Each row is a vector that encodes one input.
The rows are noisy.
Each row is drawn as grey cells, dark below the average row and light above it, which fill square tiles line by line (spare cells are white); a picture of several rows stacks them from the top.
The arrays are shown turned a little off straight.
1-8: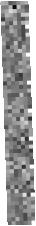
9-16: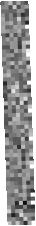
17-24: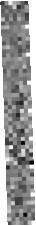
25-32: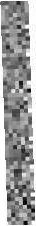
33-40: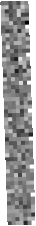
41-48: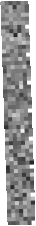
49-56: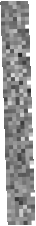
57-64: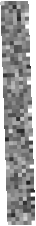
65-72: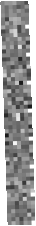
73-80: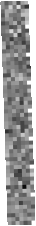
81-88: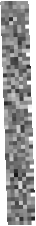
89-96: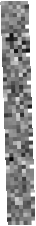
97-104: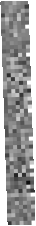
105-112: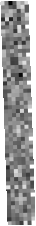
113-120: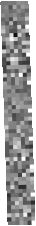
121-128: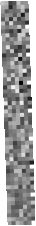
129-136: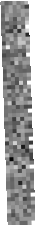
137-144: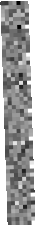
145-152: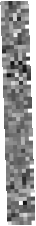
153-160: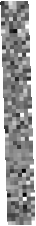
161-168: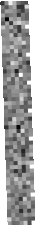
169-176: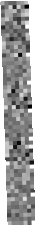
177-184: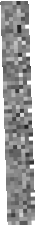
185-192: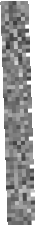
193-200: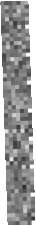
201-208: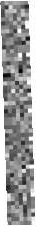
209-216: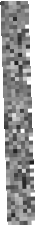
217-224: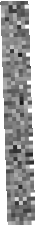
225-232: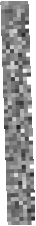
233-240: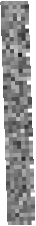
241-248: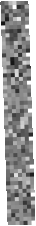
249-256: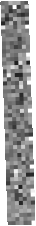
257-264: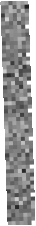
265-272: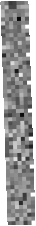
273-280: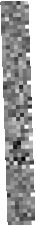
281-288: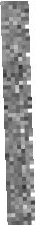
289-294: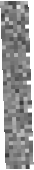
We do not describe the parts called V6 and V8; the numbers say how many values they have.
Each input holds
a point on a 13-point line, together with either four true/false values and a value of V6, or a value of V8.
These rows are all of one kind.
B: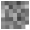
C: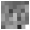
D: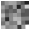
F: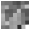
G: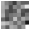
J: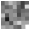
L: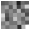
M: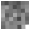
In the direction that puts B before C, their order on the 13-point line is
G, F, D, L, B, J, M, C.
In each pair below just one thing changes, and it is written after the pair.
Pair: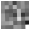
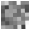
the place on the 13-point line
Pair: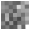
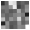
the place on the 13-point line
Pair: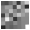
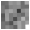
one of the four true/false values
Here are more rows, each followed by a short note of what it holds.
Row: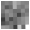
a point on a 13-point line, four true/false values and a value of V6
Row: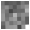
a point on a 13-point line and a value of V8
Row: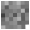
a point on a 13-point line, four true/false values and a value of V6
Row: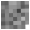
a point on a 13-point line, four true/false values and a value of V6
